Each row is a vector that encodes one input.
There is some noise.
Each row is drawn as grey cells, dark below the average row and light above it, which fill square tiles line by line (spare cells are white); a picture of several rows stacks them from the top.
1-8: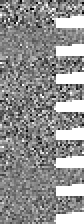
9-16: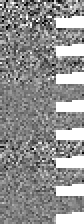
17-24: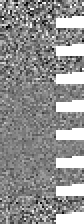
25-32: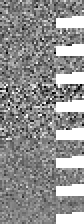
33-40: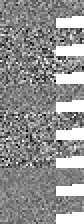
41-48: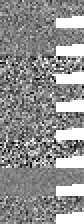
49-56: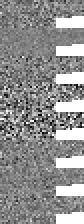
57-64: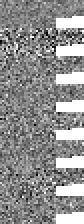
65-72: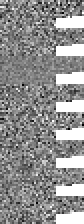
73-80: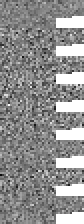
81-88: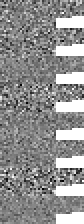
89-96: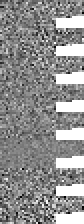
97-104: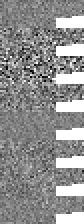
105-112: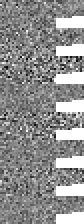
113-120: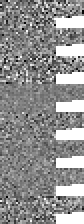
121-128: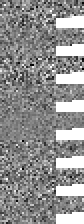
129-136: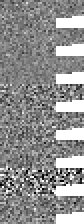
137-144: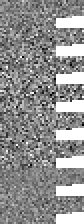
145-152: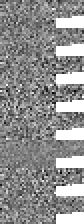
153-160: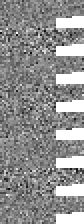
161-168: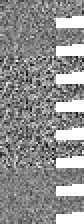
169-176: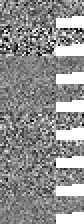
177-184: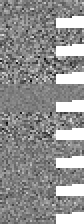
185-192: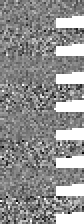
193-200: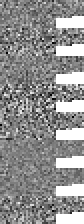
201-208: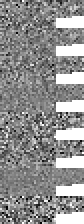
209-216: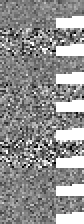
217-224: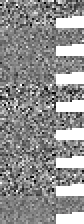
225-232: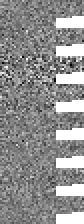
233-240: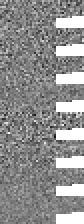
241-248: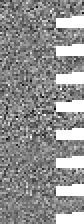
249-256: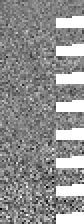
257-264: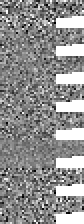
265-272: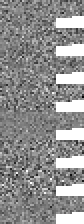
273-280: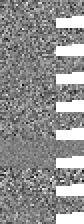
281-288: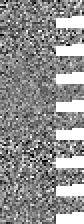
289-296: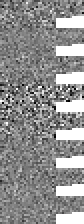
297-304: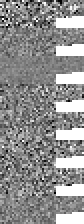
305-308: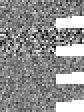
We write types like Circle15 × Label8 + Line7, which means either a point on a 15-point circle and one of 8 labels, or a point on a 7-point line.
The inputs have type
((Bool × Bool × Bool + Line12) × Line6 + Label9) × Label9 × Label9 × Label9 × Label9 × Label9.
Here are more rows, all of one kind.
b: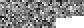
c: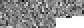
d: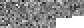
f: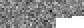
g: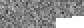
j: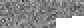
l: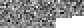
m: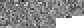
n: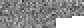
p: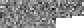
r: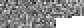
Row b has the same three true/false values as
c, m and n.
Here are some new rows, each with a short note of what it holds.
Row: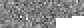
six labels (each one of 9)
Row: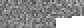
five labels (each one of 9), a point on a 6-point line and three true/false values
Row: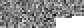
six labels (each one of 9)
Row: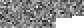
five labels (each one of 9), a point on a 6-point line and three true/false values
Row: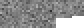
five labels (each one of 9), a point on a 6-point line and three true/false values
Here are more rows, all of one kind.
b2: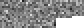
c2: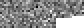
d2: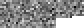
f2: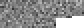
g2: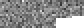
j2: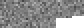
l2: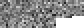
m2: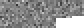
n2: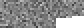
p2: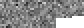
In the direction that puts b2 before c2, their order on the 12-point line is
b2, f2, m2, g2, p2, d2, n2, j2, c2, l2.
